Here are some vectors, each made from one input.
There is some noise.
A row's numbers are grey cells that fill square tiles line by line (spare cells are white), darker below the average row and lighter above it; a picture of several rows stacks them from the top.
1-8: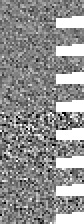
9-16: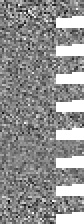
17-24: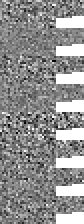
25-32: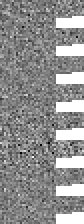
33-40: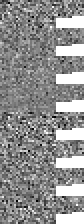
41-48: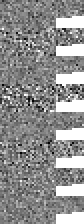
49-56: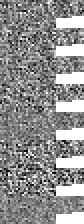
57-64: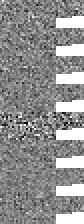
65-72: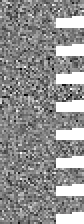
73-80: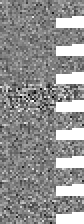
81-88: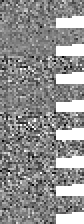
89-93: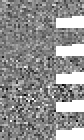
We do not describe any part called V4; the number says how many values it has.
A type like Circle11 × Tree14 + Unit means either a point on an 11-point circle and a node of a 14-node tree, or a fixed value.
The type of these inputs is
(Bool × Bool × Bool × Bool + Line5) × V4.
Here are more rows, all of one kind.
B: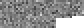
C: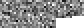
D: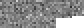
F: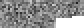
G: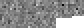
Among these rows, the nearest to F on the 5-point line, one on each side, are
C and G.
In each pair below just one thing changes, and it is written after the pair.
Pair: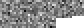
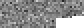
the value of V4
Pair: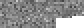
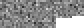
the place on the 5-point line
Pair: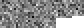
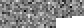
the place on the 5-point line
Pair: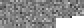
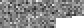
the place on the 5-point line
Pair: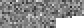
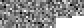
the place on the 5-point line
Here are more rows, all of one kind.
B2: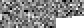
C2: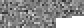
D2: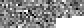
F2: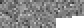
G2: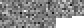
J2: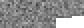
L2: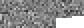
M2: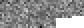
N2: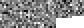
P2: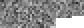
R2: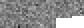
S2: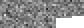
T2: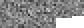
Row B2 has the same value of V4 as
C2, G2, L2 and T2.
